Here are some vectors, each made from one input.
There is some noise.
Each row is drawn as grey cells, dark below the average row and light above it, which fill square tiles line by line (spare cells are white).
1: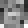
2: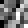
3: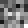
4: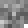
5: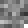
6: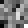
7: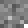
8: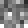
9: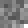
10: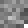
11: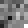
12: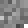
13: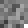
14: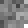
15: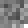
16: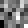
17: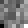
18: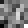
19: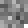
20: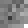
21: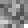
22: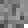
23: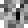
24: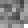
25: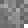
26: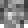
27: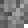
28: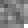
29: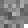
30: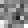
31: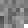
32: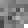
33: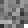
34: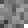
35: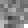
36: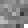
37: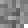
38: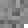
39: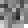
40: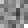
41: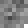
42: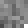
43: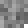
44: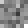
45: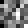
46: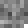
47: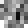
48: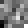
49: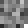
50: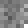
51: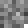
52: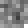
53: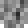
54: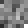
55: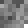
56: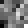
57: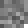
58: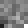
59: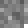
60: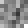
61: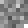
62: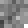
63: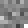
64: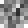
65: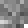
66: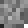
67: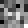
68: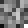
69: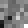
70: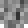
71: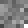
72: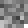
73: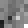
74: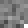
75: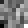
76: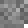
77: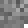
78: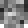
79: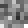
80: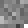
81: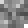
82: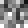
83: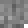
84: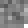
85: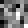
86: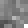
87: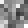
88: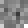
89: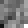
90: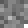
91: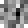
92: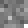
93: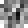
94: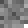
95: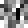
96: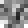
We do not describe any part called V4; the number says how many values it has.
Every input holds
a point on a 5-point circle, together with either a fixed value, or four true/false values and a value of V4.
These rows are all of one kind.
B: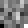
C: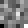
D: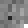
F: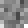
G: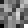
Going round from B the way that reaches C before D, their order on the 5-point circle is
B, C, D, F, G.
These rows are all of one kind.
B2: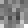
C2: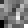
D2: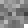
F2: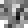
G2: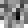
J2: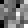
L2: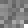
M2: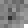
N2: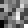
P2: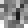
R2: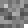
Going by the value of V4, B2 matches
F2, M2 and R2.
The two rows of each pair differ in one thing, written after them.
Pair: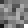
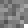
one of the four true/false values
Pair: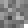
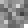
the place on the 5-point circle
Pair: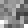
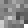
the place on the 5-point circle
